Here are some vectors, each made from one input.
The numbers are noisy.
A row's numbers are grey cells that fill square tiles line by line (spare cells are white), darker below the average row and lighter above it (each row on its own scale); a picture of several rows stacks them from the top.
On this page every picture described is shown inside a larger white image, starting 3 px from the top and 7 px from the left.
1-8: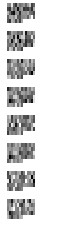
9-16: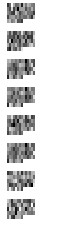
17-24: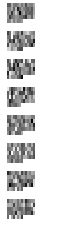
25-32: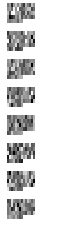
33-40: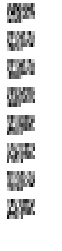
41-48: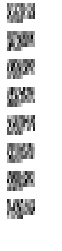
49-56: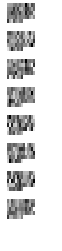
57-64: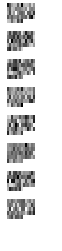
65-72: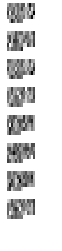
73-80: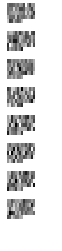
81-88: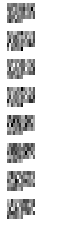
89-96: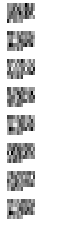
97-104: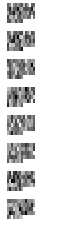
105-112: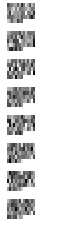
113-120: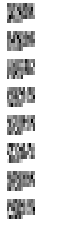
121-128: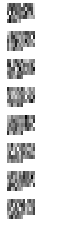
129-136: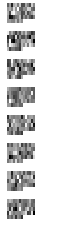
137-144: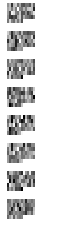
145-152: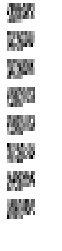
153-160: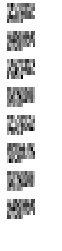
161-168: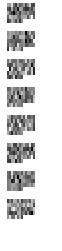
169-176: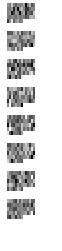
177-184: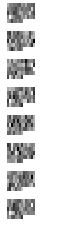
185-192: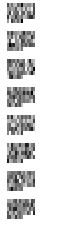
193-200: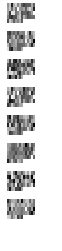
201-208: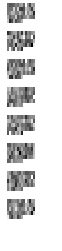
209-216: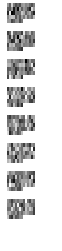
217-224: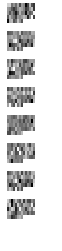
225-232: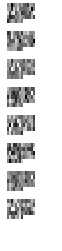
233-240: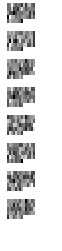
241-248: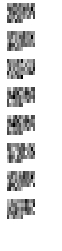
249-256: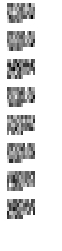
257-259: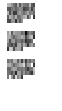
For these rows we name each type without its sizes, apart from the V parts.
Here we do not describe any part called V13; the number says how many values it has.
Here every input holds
a true/false value, together with either a point on a line, or a value of V13.
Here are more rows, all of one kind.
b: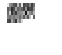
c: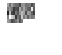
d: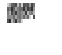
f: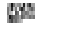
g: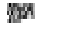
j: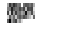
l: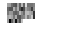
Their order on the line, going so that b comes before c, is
d, b, f, j, g, c, l.
